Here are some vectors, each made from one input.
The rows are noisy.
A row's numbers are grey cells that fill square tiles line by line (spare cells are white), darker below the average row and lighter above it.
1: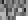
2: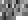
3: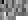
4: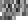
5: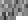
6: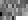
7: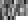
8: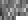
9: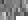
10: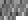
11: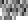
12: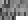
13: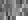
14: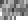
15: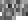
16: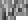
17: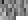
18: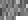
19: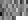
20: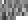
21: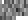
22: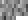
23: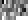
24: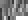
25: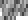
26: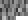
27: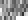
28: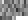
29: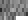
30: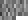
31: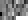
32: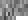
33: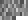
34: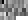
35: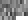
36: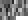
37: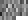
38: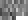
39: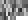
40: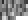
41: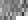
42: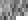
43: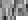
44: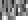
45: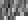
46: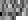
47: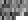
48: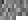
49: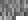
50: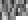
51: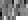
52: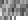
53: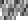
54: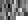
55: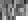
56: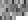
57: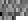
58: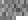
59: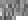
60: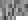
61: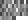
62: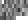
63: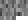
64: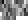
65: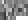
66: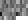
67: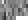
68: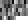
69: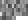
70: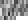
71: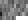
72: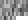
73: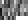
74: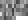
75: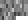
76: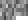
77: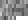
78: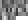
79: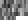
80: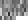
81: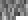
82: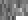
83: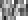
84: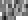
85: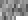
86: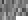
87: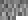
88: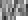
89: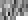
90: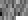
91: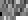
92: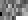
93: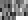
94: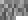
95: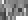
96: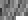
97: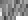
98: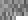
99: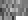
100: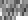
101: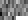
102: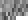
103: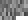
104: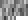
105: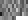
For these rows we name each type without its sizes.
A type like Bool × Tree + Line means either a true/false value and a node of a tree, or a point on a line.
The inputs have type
Circle × Tree × (Tree + Unit).
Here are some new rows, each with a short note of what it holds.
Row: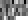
a point on a circle and a node of each of two trees
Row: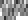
a point on a circle and a node of a tree
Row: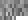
a point on a circle and a node of a tree
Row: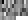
a point on a circle and a node of each of two trees
